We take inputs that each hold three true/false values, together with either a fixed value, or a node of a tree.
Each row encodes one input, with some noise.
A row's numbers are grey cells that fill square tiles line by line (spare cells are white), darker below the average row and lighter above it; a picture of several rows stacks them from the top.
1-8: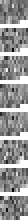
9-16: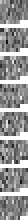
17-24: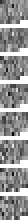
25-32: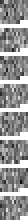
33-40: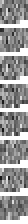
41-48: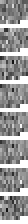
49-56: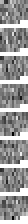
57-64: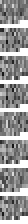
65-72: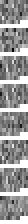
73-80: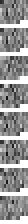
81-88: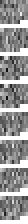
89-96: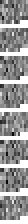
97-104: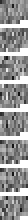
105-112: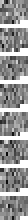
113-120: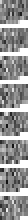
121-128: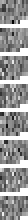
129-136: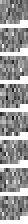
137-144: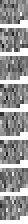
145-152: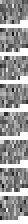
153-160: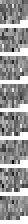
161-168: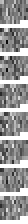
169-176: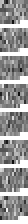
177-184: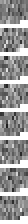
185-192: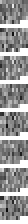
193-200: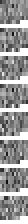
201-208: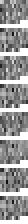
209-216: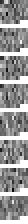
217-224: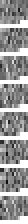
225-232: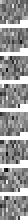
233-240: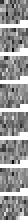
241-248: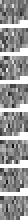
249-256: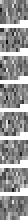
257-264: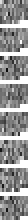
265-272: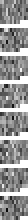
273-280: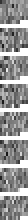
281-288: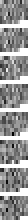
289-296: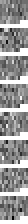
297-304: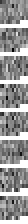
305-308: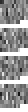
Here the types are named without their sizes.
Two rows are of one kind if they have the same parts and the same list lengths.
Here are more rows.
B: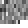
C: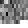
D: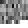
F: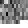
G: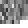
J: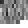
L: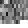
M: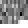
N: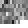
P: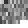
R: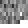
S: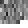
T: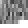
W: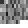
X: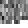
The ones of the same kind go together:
B, G, M, N, P, T
C, D, F, J, L, R, S, W, X

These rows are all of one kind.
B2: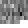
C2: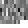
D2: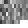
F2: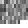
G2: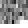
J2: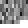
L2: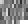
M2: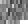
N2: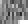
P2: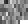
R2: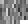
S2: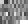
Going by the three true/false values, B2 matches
G2 and N2.
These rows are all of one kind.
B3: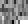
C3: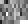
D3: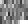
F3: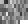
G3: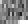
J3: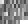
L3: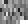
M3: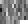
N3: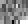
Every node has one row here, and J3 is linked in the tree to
D3.
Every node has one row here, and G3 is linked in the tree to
D3.
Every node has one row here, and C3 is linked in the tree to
M3.
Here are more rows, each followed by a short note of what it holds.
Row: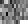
three true/false values
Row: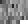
three true/false values
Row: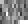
a node of a tree and three true/false values
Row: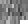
a node of a tree and three true/false values
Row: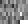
three true/false values
